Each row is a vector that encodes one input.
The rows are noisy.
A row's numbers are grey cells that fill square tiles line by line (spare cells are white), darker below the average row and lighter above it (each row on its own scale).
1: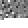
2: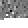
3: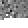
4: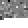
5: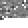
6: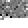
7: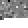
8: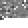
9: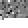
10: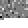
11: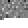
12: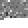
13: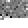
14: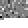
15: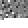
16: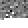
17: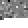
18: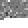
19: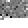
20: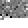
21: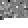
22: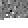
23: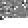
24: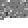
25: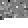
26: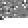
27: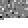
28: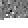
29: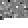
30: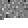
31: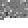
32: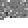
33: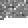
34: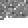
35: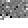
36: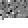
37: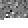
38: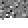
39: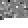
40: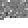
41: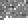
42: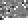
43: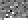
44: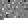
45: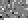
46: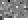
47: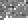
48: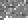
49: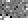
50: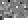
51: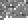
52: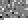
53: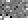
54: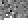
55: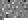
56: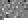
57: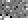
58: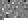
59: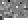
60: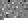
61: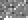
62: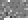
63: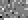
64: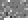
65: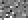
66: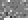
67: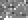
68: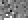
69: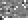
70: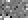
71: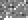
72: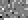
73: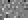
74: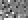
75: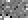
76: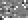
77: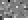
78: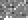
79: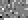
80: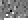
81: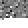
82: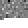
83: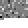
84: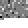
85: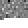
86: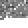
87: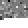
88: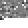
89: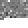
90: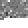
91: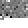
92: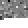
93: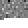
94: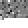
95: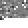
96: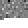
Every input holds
a point on a 7-point line and a true/false value.
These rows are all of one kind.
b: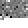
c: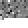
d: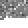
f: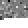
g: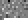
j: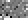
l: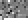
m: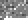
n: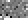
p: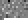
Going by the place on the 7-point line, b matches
c, j, l and n.
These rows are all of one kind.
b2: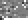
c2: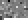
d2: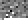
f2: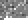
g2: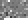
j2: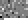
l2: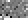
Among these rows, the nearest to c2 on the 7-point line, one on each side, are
b2 and d2.
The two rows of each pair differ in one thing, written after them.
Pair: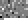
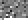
the true/false value
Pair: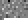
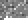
the place on the 7-point line
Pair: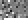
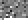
the place on the 7-point line
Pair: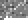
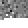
the true/false value
